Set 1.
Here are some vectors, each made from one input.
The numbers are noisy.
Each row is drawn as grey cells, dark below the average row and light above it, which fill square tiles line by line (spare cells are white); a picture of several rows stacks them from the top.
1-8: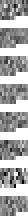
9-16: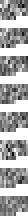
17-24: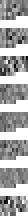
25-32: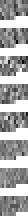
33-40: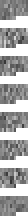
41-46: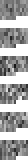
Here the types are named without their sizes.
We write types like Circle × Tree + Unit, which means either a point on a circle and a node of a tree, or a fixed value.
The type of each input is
Tree + Unit.
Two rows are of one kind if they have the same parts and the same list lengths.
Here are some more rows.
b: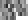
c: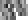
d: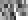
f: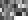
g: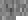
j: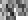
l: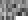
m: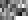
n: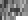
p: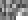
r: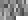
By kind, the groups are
b, c, d, p
f, g, j, l, m, n, r

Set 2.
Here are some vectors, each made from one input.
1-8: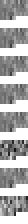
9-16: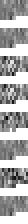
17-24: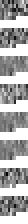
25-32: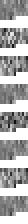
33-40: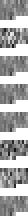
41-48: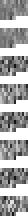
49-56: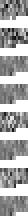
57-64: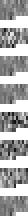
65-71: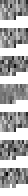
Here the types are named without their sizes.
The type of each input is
Label.
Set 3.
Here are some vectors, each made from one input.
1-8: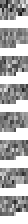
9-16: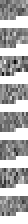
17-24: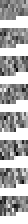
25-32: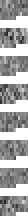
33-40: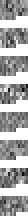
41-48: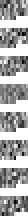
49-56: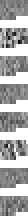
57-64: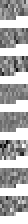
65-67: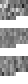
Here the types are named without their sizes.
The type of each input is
Tree + Unit.
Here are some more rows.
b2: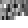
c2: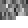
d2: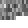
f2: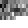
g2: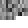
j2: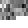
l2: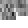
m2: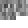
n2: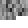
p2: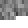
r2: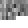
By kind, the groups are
b2, c2, d2, f2, g2, j2, n2, p2, r2
l2, m2

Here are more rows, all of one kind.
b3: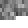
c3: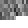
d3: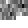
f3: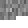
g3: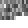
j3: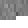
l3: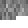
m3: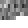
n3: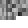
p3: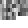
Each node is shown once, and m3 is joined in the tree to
d3 and j3.
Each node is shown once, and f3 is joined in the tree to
b3.
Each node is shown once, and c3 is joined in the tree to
g3 and j3.
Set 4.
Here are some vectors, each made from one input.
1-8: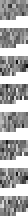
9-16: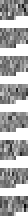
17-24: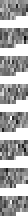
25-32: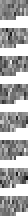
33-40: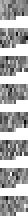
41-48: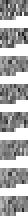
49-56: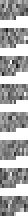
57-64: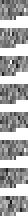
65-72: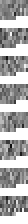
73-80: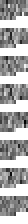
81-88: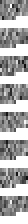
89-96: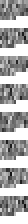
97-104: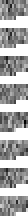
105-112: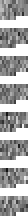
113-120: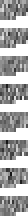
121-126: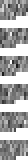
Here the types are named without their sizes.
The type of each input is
Line × Line.
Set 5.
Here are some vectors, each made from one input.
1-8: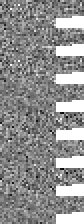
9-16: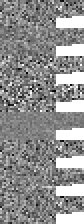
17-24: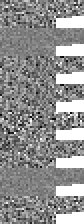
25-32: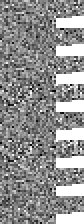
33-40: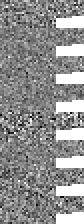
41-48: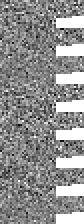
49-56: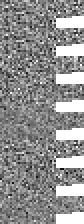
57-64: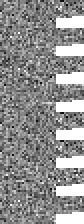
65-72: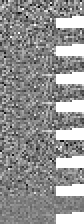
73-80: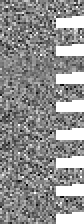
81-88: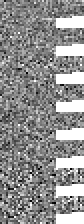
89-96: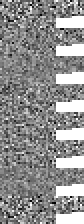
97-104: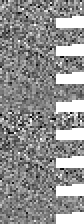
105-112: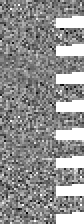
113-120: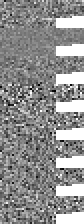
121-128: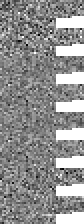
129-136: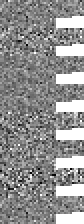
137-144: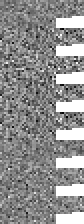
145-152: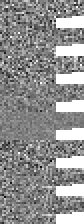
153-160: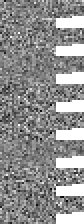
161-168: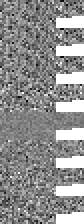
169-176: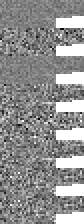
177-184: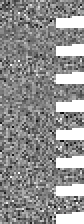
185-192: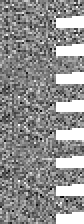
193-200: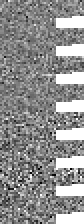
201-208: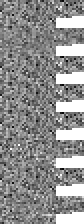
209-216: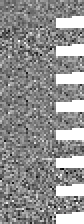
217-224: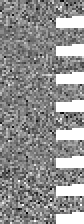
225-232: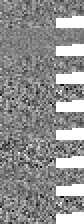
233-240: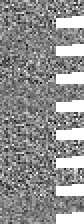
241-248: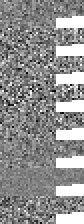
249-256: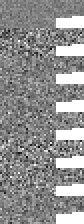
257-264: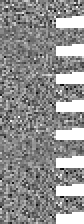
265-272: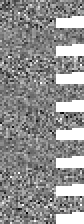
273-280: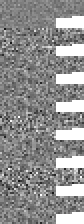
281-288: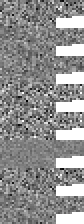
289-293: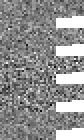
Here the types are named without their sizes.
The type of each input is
Tree.
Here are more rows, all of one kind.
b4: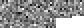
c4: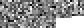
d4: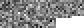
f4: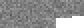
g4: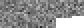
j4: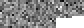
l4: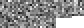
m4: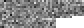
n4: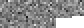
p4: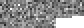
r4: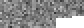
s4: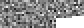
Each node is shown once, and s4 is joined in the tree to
g4.
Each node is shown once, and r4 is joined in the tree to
f4 and j4.
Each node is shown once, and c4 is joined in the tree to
l4.
